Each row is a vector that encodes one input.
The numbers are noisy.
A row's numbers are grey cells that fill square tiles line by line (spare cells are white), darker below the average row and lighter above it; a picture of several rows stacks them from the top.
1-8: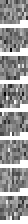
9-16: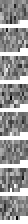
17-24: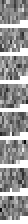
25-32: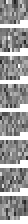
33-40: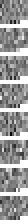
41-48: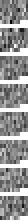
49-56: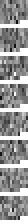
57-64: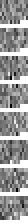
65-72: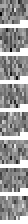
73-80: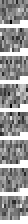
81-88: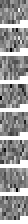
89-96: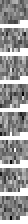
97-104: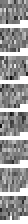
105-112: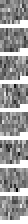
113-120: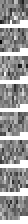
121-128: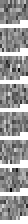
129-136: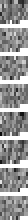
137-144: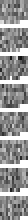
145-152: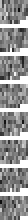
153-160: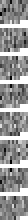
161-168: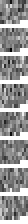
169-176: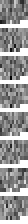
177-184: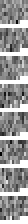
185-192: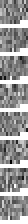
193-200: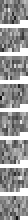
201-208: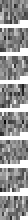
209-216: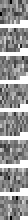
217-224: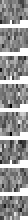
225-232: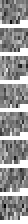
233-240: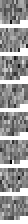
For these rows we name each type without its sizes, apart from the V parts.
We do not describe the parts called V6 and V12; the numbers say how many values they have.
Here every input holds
a true/false value and a value of V6, together with either a point on a line, or a value of V12.
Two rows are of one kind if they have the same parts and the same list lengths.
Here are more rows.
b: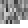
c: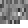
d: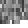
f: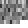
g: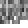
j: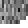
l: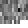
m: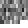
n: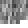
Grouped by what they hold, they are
b, c, f, j, l, n
d, g, m

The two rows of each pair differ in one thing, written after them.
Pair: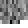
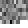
the value of V6
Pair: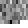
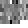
the value of V6
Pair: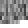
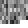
the value of V12
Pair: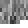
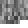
the true/false value
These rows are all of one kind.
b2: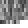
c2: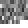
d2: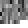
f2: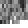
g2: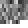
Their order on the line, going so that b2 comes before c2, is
d2, g2, b2, f2, c2.
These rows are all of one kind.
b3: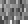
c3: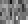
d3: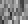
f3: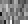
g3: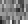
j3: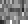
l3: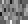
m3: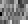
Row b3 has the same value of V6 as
g3 and j3.
